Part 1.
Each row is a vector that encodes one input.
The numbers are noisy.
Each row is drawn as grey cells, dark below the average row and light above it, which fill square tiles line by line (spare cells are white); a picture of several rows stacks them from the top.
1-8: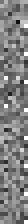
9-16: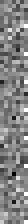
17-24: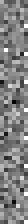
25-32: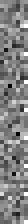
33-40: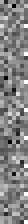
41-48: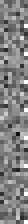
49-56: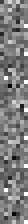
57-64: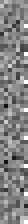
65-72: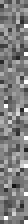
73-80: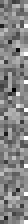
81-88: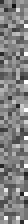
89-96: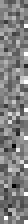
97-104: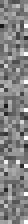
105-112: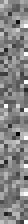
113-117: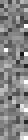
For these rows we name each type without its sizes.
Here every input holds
a true/false value, together with either a point on a circle, or a label.
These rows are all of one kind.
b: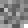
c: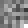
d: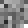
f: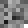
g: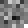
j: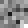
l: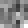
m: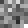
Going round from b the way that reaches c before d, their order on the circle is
b, l, j, c, m, g, f, d.
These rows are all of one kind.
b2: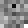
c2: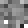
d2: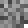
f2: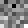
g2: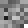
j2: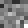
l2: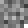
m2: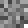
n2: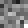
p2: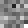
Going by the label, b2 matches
f2 and p2.
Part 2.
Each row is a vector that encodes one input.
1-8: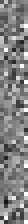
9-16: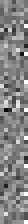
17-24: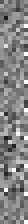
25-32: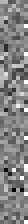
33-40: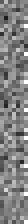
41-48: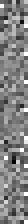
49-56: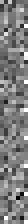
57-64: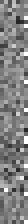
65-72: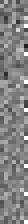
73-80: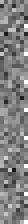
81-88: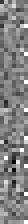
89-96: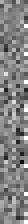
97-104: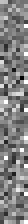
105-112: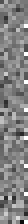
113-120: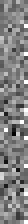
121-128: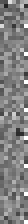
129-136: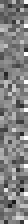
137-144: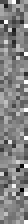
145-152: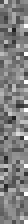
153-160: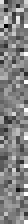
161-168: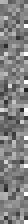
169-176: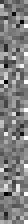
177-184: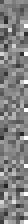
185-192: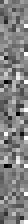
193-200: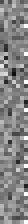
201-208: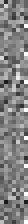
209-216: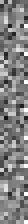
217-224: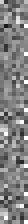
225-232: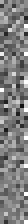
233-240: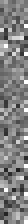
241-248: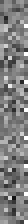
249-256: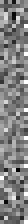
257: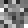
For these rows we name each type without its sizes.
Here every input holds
a point on a circle, together with either a label, or four true/false values.
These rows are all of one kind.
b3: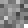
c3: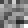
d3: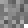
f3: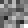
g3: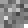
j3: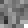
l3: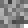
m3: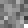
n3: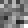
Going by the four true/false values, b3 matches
g3, j3 and m3.
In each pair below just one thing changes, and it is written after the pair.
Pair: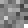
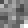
the place on the circle
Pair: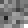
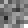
one of the four true/false values
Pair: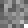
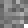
one of the four true/false values
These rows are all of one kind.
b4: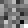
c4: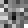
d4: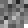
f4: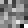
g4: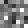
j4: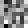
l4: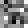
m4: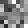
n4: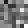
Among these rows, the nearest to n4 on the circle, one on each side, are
d4 and f4.
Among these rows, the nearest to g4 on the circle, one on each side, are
c4 and f4.
